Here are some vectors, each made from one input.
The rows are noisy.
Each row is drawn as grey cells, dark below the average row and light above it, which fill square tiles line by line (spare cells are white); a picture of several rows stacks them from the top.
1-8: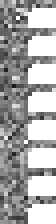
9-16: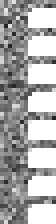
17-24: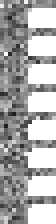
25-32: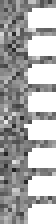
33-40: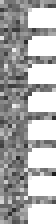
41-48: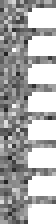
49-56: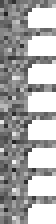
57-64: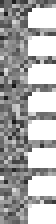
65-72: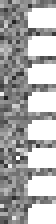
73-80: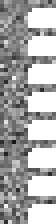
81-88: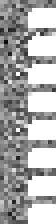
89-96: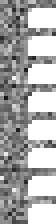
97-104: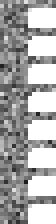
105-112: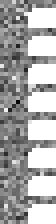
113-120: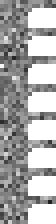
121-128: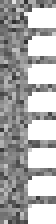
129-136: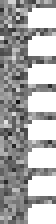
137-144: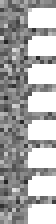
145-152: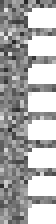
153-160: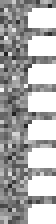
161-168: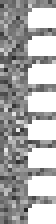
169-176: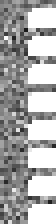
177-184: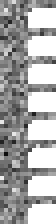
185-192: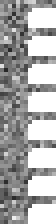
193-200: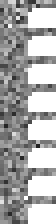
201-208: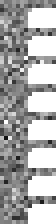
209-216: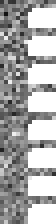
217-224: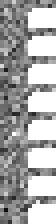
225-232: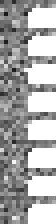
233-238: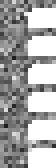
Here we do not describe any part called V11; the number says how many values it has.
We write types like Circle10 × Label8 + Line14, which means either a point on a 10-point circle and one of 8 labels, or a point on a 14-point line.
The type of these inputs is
(Bool × Circle5 + Unit) × Line8 + V11.
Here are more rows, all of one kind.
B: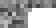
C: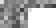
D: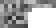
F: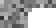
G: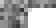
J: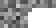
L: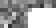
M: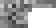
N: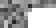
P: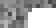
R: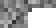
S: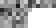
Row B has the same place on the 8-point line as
L, P and R.
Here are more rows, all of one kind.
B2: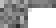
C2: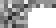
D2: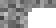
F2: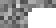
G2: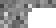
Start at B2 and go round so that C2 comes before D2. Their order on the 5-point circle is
B2, C2, G2, F2, D2.
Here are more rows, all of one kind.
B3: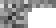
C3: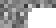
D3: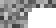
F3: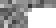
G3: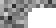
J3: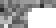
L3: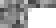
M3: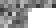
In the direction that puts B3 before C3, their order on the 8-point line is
B3, G3, D3, L3, C3, M3, J3, F3.
